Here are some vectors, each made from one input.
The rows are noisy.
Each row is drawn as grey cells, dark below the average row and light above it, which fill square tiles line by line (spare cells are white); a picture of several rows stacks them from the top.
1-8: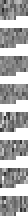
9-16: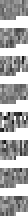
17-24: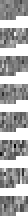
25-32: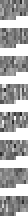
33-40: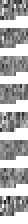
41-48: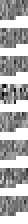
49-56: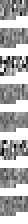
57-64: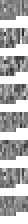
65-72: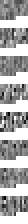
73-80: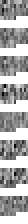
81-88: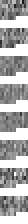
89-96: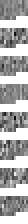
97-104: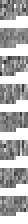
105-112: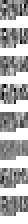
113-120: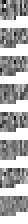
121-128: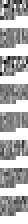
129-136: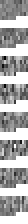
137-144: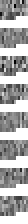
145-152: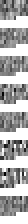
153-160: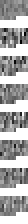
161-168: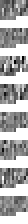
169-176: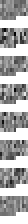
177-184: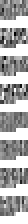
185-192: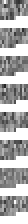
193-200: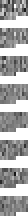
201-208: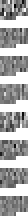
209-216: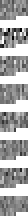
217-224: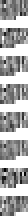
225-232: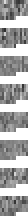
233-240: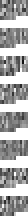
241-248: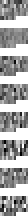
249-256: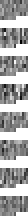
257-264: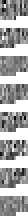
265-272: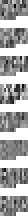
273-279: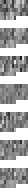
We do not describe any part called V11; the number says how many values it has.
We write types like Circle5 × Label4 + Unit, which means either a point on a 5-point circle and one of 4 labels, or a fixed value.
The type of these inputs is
Bool × Circle6 + Line9 + V11 × V11.
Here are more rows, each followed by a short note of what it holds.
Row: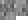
two values of V11
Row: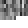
a point on a 9-point line
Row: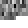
a point on a 6-point circle and a true/false value
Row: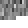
a point on a 9-point line
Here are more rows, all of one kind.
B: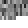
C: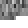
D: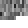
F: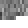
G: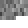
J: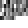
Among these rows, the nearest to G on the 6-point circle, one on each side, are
C and J.
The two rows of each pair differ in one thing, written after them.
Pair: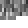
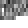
the true/false value
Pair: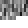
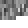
the true/false value
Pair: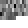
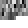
the true/false value
